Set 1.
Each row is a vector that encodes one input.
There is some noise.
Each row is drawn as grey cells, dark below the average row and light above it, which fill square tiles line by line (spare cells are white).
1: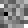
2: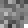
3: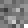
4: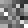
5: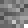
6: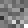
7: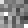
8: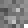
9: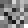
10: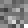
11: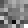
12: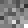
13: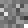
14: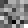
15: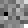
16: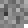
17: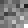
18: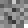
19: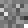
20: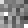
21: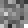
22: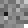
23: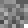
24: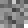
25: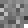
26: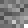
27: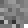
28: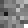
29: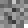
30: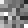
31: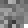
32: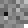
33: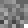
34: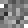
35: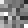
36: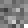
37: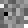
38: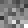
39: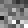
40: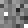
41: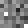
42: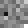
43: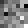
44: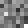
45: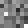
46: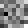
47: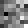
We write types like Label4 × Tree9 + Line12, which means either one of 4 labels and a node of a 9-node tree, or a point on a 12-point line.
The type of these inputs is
Line5 + Line6.
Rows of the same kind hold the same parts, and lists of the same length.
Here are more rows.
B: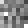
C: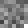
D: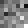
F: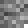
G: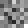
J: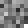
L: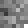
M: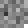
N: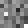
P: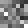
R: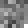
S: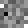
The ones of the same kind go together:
B, C, G, J, N, P, R
D, F, L, M, S

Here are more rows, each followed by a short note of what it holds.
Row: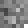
a point on a 5-point line
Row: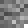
a point on a 5-point line
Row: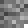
a point on a 5-point line
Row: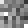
a point on a 6-point line
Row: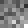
a point on a 5-point line
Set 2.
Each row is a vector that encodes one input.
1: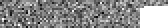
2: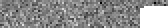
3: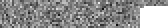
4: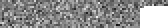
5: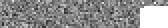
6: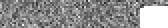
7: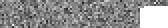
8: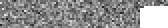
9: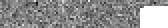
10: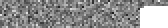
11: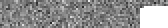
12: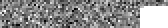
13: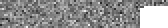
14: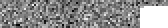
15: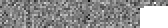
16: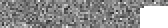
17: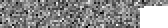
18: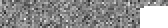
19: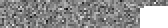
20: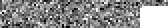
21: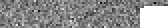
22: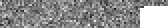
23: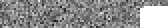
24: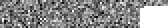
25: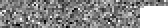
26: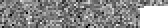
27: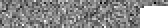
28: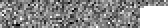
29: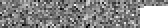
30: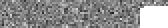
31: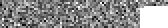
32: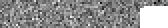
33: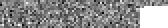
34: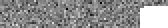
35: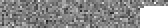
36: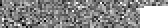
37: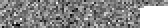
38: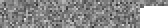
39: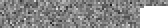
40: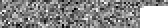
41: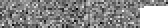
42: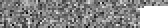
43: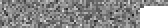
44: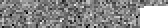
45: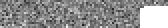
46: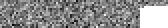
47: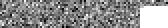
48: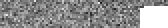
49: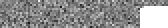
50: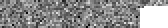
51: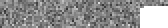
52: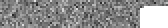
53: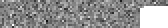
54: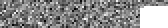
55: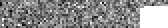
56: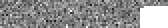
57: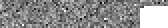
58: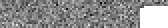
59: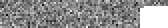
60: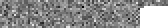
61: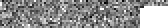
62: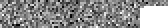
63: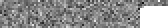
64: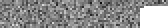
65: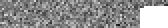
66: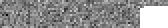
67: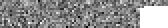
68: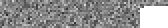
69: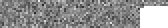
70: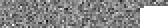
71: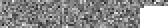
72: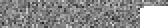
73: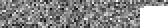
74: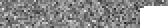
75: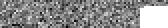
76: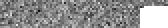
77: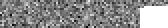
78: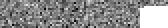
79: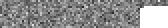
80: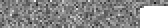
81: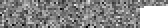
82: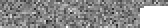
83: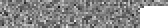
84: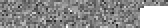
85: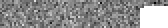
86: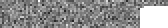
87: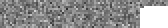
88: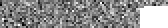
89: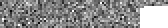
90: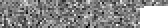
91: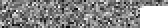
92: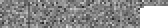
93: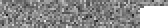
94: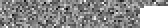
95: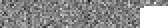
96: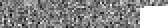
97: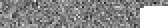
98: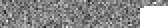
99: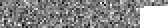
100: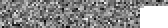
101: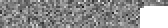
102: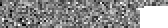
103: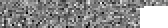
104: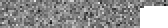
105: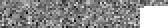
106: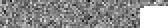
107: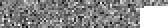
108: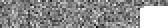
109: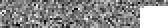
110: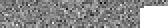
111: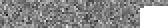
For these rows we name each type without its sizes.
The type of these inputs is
Line + Tree.
